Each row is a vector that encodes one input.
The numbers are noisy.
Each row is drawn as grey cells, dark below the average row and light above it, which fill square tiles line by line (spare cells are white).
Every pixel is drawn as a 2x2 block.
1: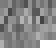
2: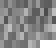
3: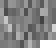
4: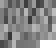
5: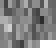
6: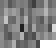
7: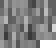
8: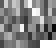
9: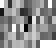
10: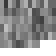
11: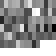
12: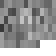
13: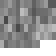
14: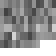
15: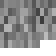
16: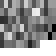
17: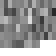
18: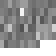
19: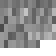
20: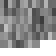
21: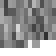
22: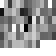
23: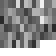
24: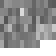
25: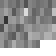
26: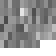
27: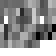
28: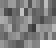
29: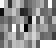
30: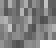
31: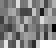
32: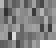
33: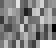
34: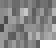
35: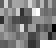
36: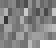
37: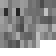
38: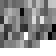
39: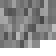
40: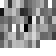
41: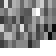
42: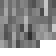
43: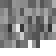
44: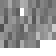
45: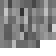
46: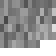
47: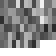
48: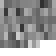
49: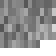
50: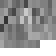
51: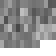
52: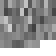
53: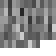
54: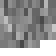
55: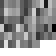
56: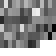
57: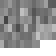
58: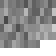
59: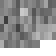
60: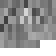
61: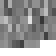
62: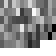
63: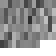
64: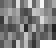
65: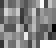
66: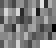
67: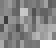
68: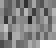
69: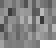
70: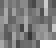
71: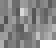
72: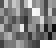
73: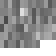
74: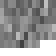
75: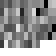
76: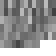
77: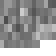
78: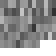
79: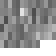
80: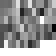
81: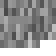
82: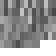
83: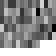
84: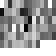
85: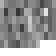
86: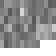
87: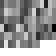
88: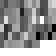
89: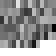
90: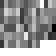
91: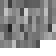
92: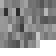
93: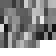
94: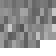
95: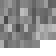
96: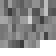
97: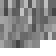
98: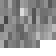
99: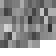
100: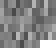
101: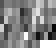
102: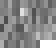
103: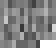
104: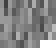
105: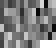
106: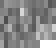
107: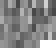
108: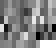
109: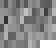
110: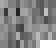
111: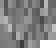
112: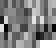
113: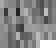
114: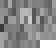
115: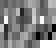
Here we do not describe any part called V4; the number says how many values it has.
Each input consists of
either a fixed value, or two labels (each one of 5) and three true/false values, or three values of V4.
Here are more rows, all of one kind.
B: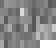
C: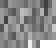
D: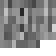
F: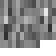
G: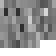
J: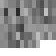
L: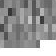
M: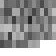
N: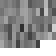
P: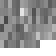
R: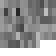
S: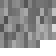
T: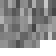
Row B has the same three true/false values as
F, L and S.
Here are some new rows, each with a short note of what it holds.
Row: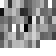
a fixed value
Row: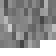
two labels (each one of 5) and three true/false values
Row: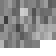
two labels (each one of 5) and three true/false values
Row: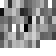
a fixed value
